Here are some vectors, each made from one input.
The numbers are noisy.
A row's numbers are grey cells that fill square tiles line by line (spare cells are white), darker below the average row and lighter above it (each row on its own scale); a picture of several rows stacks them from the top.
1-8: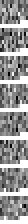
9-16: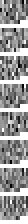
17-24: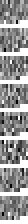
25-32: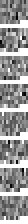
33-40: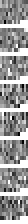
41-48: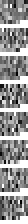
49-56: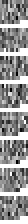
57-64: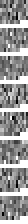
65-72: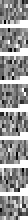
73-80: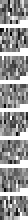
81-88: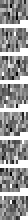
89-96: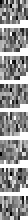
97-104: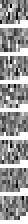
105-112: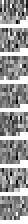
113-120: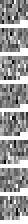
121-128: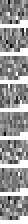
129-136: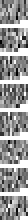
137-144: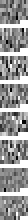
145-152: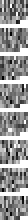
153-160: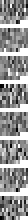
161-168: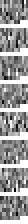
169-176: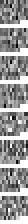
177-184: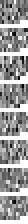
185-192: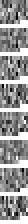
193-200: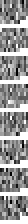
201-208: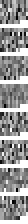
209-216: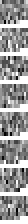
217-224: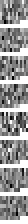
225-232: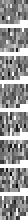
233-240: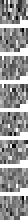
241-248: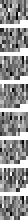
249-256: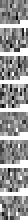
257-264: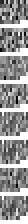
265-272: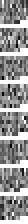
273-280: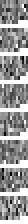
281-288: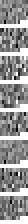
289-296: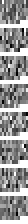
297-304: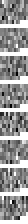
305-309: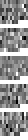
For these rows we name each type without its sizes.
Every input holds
either a label and a true/false value, or a list of points on a line.
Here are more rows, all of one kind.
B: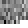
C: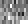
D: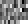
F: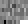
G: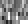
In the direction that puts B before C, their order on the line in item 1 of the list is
B, D, F, C, G.
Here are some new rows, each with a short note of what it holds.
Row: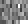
a label and a true/false value
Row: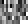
a label and a true/false value
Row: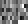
the empty list
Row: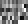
the empty list
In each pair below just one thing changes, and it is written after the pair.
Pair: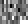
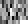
the label
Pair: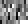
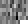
the label
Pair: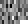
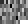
the label
